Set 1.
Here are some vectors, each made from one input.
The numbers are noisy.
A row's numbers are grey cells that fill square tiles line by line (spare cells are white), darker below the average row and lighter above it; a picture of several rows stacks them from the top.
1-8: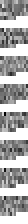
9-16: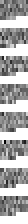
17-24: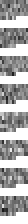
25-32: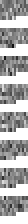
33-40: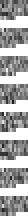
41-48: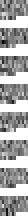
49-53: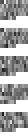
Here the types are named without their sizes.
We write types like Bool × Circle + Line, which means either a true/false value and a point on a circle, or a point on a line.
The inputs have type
Bool × Bool × Bool × Bool.
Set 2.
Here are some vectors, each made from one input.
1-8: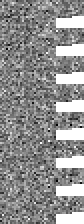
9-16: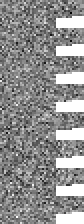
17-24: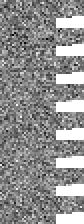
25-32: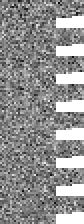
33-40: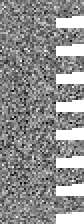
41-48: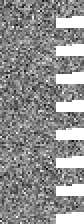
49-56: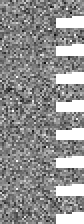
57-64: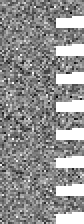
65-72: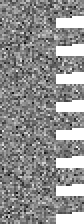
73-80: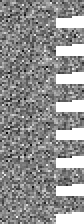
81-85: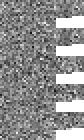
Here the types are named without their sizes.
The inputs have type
Line.
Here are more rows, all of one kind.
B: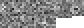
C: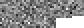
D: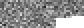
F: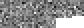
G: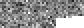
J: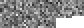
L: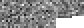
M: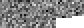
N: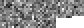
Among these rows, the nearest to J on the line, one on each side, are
F and N.
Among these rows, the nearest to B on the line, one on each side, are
C and L.
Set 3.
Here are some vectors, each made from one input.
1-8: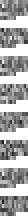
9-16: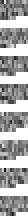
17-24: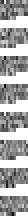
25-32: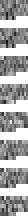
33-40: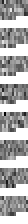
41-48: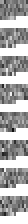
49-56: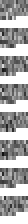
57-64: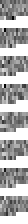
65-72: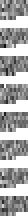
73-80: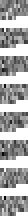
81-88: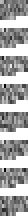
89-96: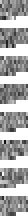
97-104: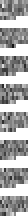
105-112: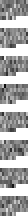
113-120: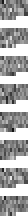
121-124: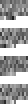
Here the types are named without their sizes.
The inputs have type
Bool × Bool × Bool × Bool.
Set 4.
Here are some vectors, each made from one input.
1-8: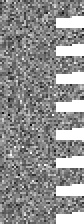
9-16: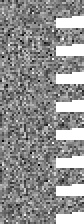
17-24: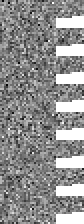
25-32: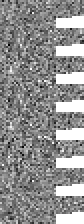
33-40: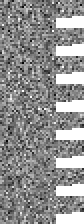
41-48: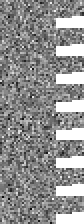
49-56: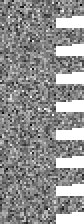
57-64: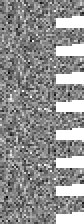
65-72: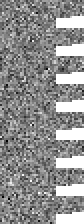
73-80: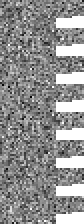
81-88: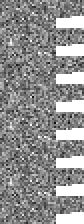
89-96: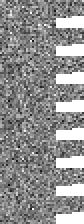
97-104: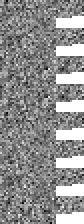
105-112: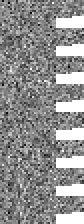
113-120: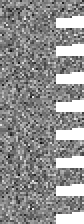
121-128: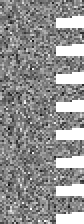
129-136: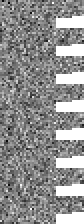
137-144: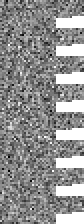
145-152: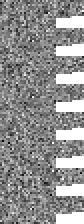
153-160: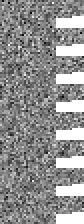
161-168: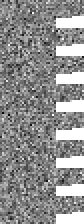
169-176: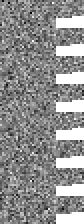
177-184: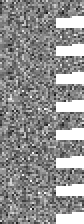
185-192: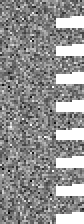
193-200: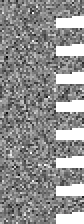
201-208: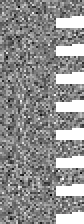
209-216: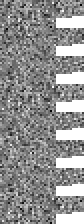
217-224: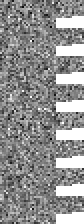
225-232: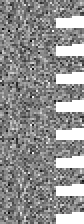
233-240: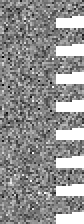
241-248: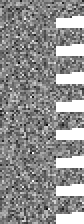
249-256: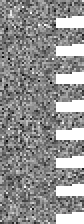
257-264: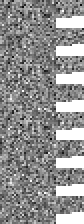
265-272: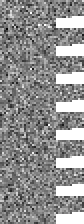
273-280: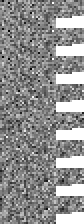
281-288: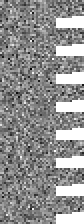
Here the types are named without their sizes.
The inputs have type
Line.
